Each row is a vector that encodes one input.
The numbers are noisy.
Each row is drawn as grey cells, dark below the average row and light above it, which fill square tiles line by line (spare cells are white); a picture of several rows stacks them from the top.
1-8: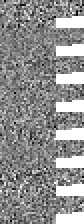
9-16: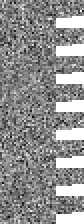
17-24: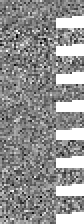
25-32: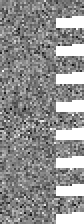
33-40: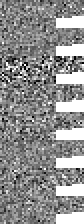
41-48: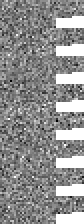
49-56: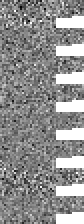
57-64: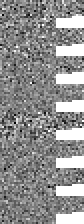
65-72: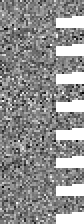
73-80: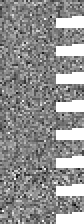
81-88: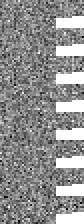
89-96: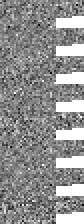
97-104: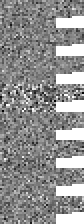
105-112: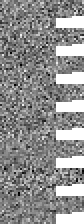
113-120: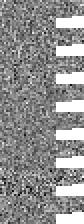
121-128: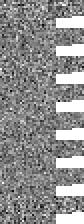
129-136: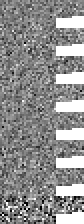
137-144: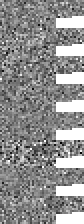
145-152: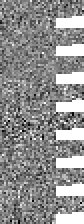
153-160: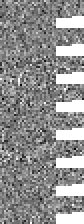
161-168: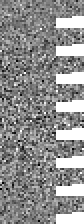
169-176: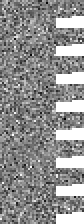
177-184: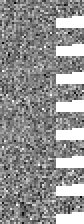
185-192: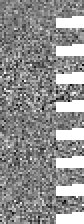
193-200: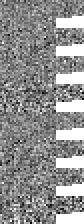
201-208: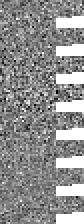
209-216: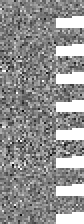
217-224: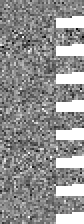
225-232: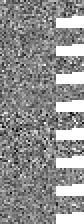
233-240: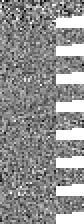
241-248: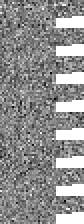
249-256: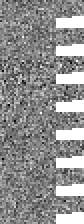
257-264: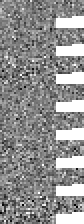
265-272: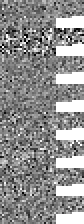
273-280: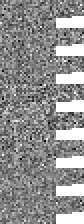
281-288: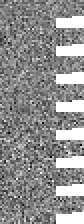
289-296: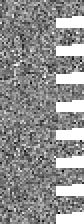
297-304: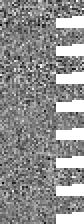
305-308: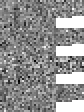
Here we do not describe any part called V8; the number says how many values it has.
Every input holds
either a fixed value, or one of 5 labels, a node of each of two 9-node trees and a value of V8.
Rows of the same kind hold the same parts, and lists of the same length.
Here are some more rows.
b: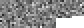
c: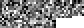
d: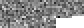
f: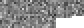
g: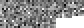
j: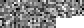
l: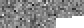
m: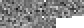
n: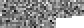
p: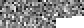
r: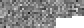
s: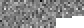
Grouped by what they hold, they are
b, d, f, g, j, l, m, n, p, r, s
c

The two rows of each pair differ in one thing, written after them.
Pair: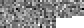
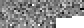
the label
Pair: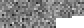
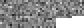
the value of V8
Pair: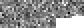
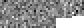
the node of one of the two trees
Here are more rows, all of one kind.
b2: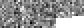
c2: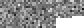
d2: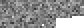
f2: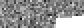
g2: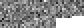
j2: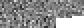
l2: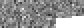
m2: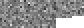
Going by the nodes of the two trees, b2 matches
f2 and l2.
